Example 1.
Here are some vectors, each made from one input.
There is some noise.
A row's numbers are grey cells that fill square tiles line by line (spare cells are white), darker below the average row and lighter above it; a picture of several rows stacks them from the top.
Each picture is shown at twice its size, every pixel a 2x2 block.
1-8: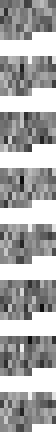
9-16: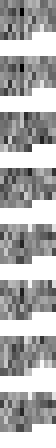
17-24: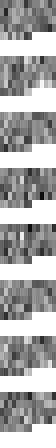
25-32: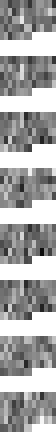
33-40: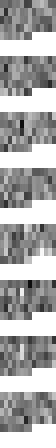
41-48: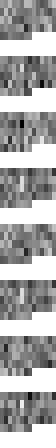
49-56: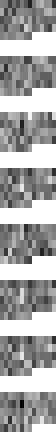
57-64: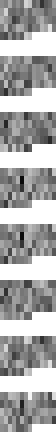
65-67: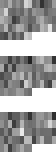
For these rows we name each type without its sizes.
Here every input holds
a point on a circle and a true/false value.
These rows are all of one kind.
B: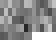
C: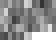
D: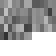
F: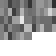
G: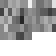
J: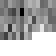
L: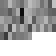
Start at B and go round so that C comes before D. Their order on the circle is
B, G, L, J, F, C, D.
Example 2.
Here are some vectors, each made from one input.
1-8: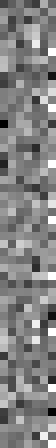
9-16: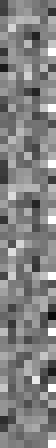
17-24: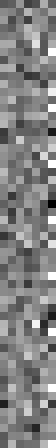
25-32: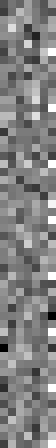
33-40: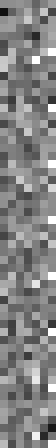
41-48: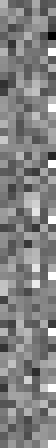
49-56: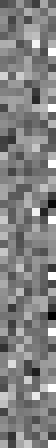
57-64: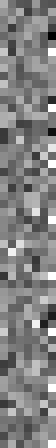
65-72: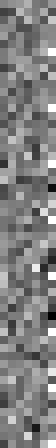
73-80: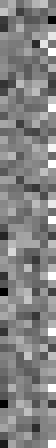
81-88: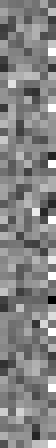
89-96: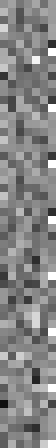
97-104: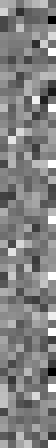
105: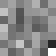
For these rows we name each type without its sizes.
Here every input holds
either a point on a line, or three true/false values.
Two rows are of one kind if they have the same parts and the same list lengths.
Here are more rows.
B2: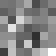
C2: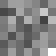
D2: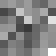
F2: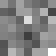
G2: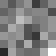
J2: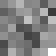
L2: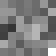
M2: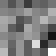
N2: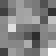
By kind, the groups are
B2, C2, D2, F2, G2, J2, N2
L2, M2

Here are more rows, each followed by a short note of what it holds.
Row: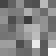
three true/false values
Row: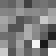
three true/false values
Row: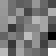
three true/false values
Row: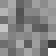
three true/false values
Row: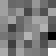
three true/false values
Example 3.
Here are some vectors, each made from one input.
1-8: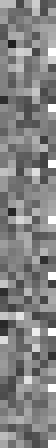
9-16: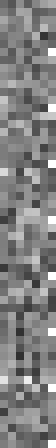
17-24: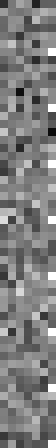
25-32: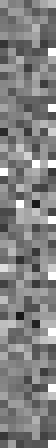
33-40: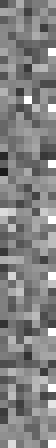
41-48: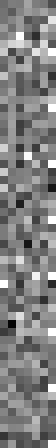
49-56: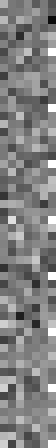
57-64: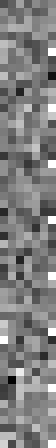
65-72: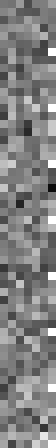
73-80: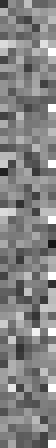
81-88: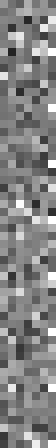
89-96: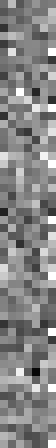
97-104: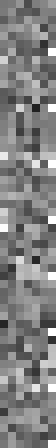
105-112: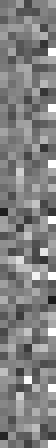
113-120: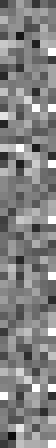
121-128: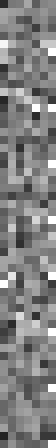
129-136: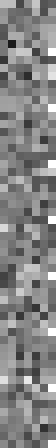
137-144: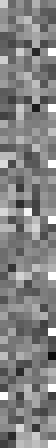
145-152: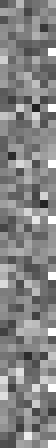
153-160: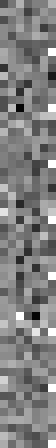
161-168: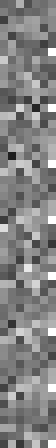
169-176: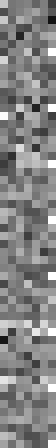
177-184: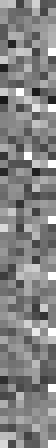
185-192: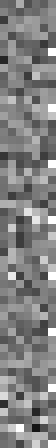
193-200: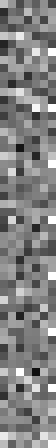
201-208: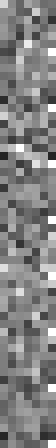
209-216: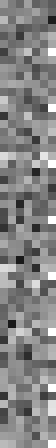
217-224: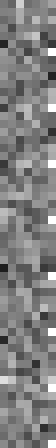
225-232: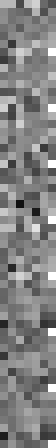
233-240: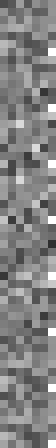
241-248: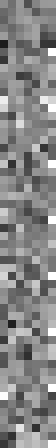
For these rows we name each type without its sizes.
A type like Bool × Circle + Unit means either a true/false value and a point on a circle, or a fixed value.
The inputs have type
(Bool × Bool × Bool × Bool + Unit) × (Tree + Unit).
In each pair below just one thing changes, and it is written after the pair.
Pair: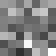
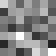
the node of the tree
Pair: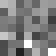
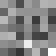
one of the four true/false values
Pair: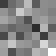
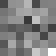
one of the four true/false values
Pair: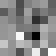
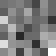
the node of the tree
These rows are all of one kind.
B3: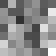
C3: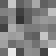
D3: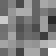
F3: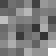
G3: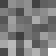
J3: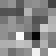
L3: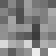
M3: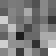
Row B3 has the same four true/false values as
J3 and L3.
